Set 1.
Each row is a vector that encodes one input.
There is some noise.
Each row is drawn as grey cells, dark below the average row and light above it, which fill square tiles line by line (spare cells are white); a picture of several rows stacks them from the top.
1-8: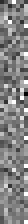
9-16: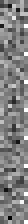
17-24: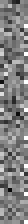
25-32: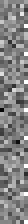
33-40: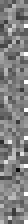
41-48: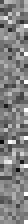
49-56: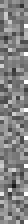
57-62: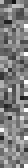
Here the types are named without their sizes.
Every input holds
a label.
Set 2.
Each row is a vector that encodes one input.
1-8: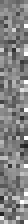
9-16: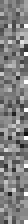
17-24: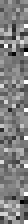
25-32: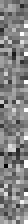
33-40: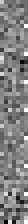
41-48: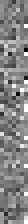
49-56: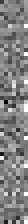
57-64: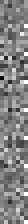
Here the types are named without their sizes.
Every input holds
a point on a line.
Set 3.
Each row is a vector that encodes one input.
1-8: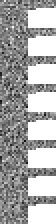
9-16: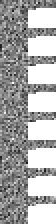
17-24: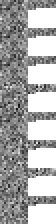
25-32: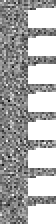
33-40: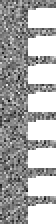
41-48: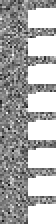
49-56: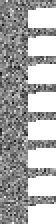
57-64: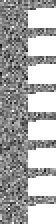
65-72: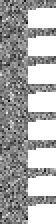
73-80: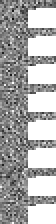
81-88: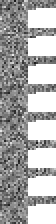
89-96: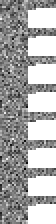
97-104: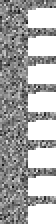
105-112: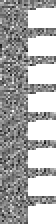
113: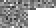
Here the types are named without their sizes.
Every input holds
a label.
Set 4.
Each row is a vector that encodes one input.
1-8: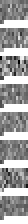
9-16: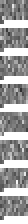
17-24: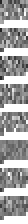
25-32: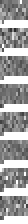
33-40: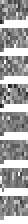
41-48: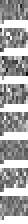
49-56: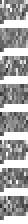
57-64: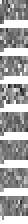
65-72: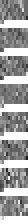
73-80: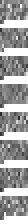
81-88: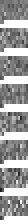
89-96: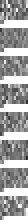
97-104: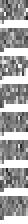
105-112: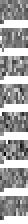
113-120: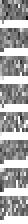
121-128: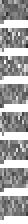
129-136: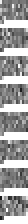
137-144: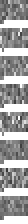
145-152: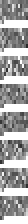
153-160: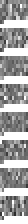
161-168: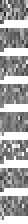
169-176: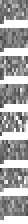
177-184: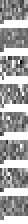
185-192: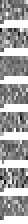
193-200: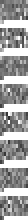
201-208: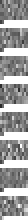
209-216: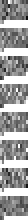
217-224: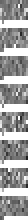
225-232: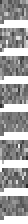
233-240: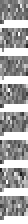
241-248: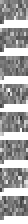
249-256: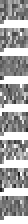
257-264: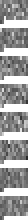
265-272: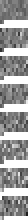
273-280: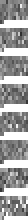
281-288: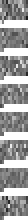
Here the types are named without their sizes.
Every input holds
a point on a line.
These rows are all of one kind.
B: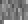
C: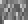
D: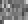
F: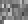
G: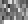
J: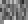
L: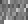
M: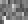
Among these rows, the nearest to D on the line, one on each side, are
B and F.
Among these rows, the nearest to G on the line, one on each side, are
L and M.
